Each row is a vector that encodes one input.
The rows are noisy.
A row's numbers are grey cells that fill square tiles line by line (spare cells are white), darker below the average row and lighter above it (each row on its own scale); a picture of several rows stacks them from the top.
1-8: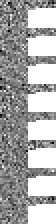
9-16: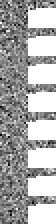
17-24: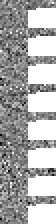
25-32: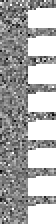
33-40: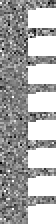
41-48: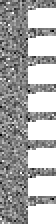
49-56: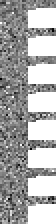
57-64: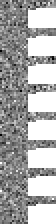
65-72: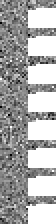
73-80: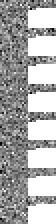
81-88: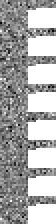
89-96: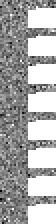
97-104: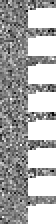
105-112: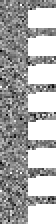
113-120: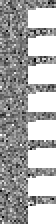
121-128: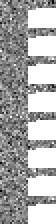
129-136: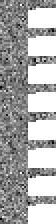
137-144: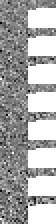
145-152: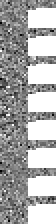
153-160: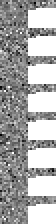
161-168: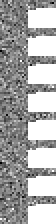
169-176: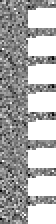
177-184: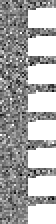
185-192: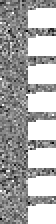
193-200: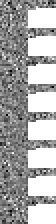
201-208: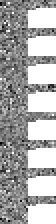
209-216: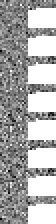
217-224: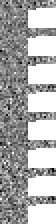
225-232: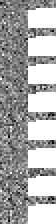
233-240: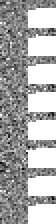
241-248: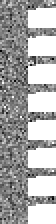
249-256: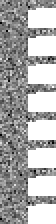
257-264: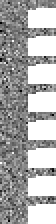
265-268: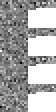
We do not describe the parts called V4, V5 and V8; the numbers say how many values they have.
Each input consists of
a value of V4, together with either a point on a 9-point line, a value of V5 and a value of V8, or a point on an 11-point line and a true/false value.
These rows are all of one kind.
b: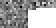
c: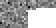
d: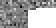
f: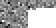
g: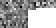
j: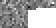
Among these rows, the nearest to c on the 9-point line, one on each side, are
g and j.
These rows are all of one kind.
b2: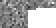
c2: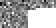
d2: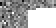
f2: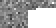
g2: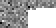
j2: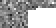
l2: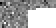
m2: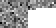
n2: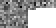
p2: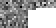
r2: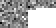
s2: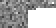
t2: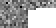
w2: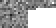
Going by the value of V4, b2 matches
f2, j2, s2 and w2.
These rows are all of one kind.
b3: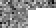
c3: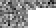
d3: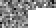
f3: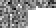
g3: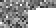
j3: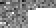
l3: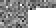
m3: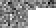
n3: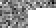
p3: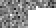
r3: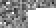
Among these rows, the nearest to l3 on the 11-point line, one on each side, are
d3 and p3.
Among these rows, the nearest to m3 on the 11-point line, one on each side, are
b3 and c3.
